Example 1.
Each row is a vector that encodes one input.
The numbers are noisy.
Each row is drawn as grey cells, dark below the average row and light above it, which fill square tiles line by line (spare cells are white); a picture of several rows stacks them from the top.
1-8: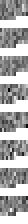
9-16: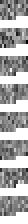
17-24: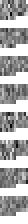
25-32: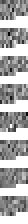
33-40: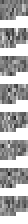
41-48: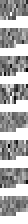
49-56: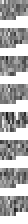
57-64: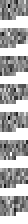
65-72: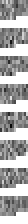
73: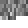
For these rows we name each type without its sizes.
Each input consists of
a point on a circle.
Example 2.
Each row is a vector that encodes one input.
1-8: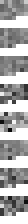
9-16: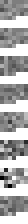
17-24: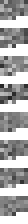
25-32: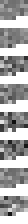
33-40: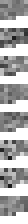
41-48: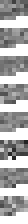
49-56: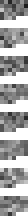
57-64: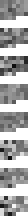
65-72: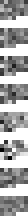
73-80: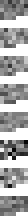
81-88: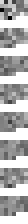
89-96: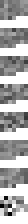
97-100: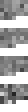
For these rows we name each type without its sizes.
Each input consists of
a label.
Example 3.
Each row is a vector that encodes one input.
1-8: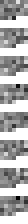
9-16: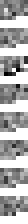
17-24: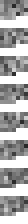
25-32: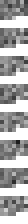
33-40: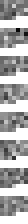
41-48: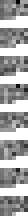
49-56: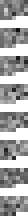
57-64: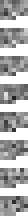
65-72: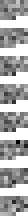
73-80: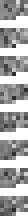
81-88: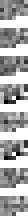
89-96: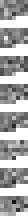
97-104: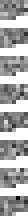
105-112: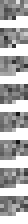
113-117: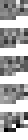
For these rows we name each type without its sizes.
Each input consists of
either a fixed value, or four true/false values.
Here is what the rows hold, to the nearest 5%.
About 5% of them hold a fixed value. The rest hold four true/false values.
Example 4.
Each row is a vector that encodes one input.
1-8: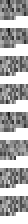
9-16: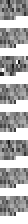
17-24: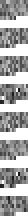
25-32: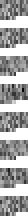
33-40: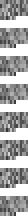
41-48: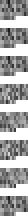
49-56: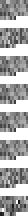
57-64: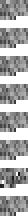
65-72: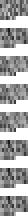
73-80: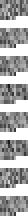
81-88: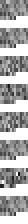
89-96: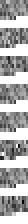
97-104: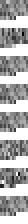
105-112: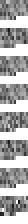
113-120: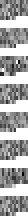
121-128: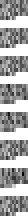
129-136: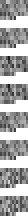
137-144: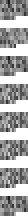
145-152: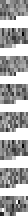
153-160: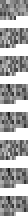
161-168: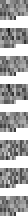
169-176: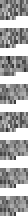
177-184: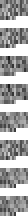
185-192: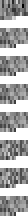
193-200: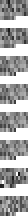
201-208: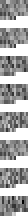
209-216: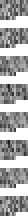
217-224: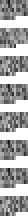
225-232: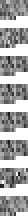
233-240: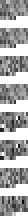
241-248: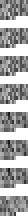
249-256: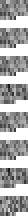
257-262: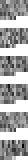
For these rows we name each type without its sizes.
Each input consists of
a label.
